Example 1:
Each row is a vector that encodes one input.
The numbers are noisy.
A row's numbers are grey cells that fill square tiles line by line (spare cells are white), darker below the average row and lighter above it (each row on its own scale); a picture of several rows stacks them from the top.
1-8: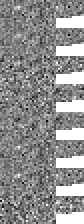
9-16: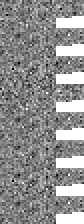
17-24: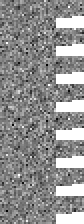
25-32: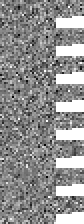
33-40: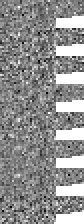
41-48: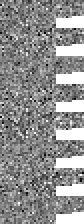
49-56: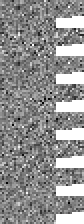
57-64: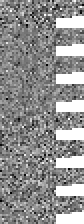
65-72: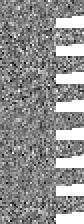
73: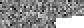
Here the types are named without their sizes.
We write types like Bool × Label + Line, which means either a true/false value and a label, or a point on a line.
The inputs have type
List(Line).
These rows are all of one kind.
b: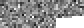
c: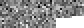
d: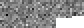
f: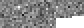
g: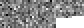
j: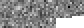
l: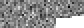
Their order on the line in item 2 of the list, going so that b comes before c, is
f, b, g, c, l, d, j.
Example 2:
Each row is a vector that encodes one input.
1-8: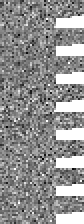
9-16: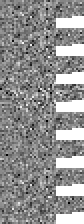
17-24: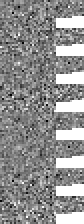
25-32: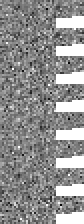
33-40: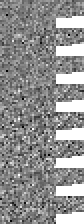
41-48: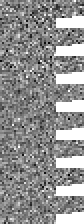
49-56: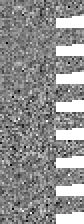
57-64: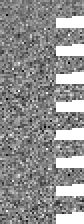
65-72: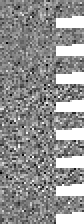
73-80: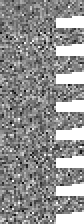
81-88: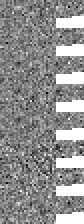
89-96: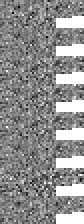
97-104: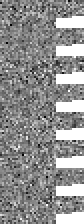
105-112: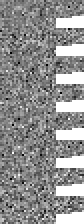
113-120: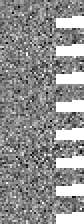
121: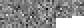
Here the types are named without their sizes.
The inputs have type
List(Line).
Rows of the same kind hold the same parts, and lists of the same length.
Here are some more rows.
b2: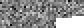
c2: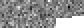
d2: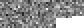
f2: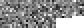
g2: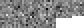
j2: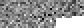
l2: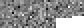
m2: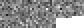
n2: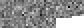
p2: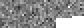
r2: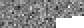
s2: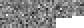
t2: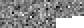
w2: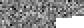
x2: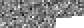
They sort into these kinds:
b2, w2
c2, d2, j2, m2, n2, x2
f2, g2, l2, p2, r2, s2, t2

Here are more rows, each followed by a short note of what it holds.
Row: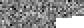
the empty list
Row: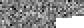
the empty list
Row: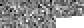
a list of two items
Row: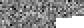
the empty list
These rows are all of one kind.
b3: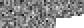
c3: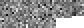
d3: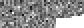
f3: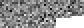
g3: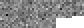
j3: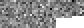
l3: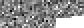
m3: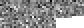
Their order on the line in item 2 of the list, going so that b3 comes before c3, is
l3, m3, d3, b3, f3, c3, g3, j3.
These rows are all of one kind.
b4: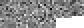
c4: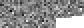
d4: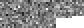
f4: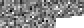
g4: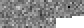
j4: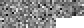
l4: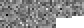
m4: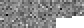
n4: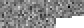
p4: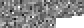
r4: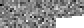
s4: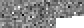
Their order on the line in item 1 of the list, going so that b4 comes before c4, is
l4, d4, m4, j4, b4, r4, c4, f4, p4, n4, s4, g4.
